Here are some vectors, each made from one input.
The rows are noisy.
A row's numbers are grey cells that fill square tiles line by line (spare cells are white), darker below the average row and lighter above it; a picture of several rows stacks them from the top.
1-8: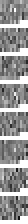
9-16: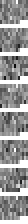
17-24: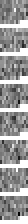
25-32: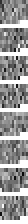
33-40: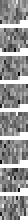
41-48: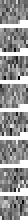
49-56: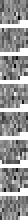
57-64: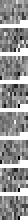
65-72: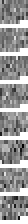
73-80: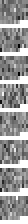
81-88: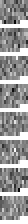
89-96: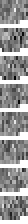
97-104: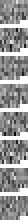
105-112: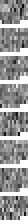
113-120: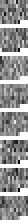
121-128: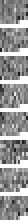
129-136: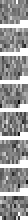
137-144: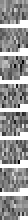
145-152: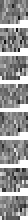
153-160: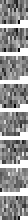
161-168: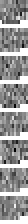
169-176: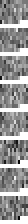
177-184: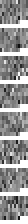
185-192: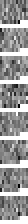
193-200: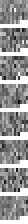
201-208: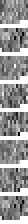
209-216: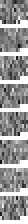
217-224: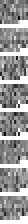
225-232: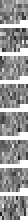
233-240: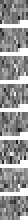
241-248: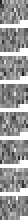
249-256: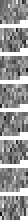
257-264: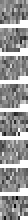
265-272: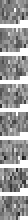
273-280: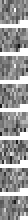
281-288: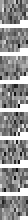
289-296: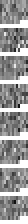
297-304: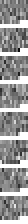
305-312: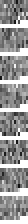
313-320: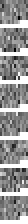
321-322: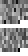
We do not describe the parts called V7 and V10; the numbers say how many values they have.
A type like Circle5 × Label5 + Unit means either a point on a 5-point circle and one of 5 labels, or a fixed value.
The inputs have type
(Circle6 + V10) × V7 + Tree15.
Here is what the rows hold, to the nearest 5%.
About 35% of them hold a node of a 15-node tree. The rest hold a value of V7, together with either a point on a 6-point circle, or a value of V10.
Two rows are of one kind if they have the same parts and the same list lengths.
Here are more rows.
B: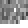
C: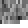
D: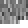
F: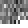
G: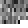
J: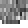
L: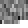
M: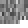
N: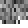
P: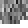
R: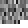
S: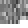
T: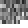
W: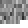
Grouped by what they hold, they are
B, W
C, D, L, M, S
F, G, J, N, P, R, T

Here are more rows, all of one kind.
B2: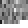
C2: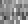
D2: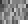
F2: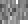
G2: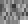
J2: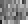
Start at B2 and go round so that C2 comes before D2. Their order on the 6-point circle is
B2, C2, F2, G2, J2, D2.
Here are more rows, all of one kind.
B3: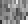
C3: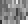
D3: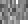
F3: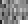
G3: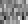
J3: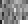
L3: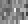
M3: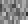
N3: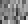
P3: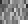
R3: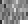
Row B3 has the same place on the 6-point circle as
C3, L3, M3 and R3.
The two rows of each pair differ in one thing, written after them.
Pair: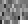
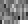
the value of V10
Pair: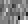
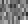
the value of V10
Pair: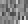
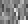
the value of V7
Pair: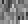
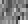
the value of V10
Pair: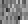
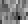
the value of V10
